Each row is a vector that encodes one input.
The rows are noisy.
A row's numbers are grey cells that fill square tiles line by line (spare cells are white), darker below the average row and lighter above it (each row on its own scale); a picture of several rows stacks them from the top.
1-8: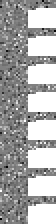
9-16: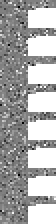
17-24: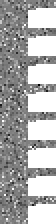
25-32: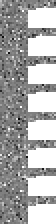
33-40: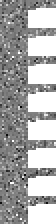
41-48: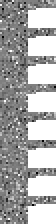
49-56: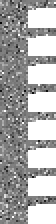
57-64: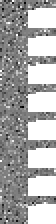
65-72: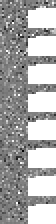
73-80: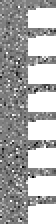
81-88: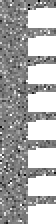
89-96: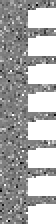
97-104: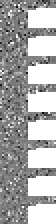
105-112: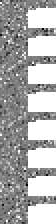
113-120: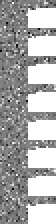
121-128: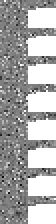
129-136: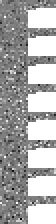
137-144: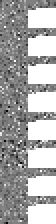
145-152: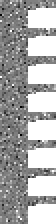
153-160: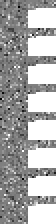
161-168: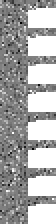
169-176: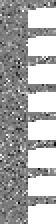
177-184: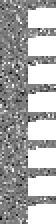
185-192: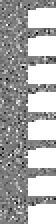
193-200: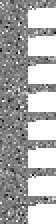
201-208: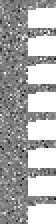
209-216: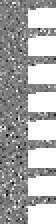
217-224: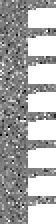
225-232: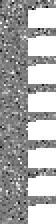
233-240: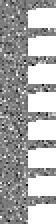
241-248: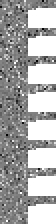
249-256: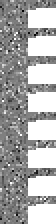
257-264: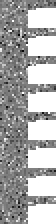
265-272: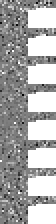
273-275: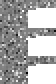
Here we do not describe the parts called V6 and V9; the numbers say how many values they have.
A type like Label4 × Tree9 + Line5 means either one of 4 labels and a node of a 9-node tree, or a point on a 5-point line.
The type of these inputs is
(Bool × Bool × Bool + Unit) × Line8 × (Tree11 + V6) × V9.
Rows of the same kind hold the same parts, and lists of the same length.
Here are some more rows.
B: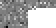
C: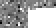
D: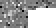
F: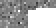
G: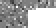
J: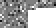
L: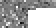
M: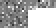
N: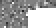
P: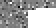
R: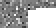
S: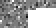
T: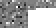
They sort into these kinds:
B, C, G, J, M
D, F, S
L, P, R, T
N

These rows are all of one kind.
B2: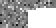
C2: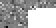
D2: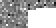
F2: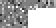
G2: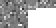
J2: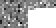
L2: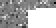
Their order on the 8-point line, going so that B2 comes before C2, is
D2, B2, L2, J2, G2, F2, C2.
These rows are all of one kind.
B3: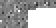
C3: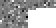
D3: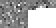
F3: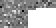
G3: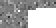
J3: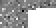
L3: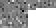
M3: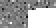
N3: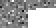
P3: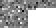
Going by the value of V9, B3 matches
C3, L3, M3 and N3.
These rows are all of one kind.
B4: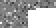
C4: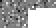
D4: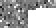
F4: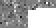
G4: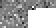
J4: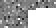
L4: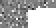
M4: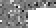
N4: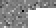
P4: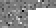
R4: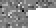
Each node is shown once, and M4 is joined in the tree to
L4 and N4.
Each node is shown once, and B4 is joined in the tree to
J4.
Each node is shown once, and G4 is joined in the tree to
C4.
